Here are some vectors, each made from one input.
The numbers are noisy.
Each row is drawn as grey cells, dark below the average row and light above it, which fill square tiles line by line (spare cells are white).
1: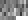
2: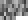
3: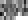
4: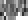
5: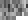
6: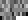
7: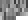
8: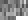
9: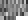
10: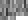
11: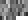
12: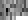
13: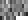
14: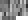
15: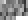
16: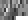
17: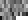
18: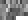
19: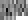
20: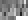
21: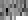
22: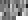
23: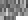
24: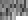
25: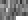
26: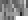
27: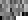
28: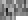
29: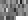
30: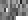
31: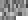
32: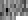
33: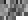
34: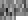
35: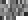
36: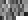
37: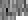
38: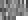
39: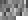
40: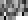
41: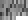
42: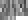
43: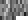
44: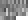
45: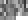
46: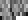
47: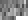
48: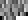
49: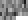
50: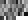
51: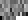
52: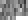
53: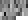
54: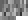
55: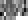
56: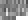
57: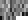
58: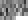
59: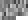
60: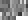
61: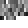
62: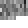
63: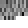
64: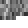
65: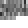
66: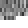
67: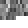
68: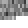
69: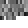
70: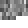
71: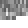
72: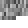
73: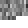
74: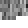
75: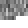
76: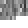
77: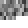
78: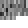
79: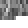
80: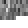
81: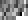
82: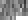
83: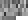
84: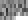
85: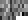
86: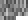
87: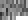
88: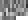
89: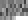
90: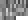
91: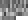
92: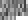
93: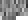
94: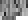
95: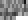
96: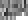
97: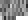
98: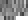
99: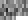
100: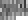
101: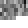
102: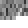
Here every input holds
either a point on a 10-point circle and a true/false value, or a point on an 8-point line.
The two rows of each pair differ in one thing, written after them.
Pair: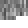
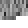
the place on the 10-point circle
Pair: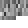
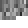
the place on the 10-point circle
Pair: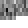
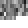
the place on the 10-point circle
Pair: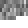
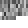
the place on the 10-point circle
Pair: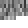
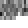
the place on the 10-point circle
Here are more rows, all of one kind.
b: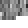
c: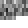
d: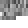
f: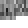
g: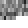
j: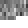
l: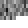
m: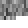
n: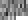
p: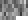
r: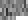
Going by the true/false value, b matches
d, j and p.
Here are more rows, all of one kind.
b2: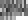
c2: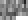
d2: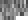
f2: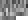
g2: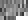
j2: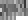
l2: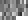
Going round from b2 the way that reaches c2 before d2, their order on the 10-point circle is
b2, j2, f2, c2, l2, g2, d2.
